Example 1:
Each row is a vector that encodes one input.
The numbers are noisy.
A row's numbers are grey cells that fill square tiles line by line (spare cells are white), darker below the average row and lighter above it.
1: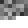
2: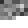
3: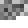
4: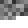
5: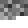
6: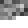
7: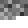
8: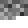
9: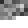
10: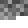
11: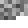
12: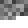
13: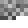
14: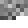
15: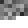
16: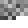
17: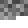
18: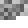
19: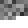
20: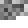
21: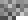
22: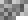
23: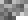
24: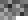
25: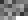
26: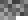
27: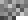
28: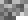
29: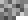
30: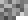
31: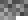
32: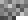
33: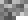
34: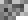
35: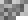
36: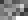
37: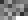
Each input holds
either a point on a 5-point line, or a point on a 6-point line.
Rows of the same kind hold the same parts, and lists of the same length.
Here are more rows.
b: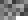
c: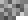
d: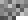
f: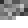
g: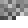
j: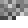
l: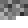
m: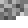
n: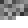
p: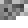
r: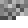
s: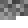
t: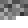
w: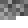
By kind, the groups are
b, f, l, n, s, t, w
c, d, g, j, m, p, r

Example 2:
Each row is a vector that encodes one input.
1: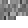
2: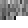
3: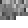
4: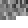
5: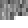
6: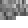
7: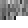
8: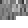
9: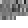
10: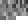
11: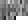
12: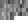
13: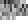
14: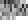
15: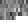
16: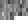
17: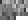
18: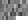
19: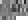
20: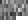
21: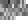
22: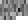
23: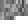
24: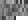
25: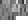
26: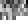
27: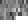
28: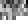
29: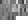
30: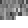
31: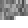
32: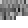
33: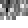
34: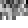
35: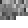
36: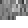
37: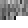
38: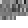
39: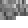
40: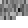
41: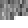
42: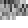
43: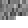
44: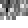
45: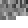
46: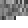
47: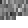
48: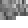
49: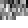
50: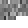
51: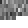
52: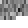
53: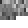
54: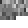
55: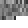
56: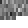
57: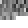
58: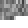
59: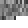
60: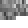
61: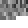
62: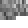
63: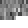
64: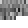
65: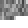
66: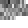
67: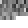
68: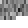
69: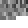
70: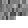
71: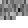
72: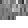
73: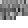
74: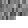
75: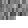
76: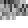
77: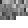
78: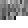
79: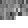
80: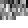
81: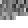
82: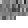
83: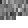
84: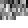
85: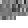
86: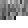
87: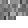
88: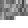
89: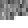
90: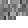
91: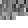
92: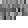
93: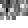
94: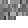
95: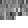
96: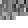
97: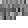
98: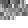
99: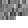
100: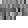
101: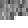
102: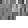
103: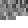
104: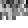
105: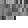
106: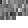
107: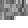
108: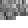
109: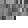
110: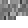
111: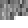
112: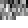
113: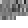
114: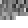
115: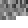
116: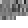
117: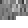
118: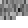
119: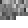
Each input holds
either a point on a 5-point circle, or four true/false values.
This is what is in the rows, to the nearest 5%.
About 15% of them hold a point on a 5-point circle. The rest hold four true/false values.
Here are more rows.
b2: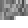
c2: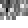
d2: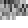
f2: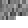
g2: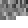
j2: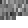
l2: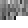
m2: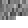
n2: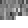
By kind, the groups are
b2, f2, g2, j2, l2, m2, n2
c2, d2

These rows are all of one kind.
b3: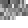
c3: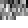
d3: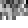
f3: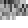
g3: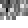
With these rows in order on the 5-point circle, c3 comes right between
d3 and f3.
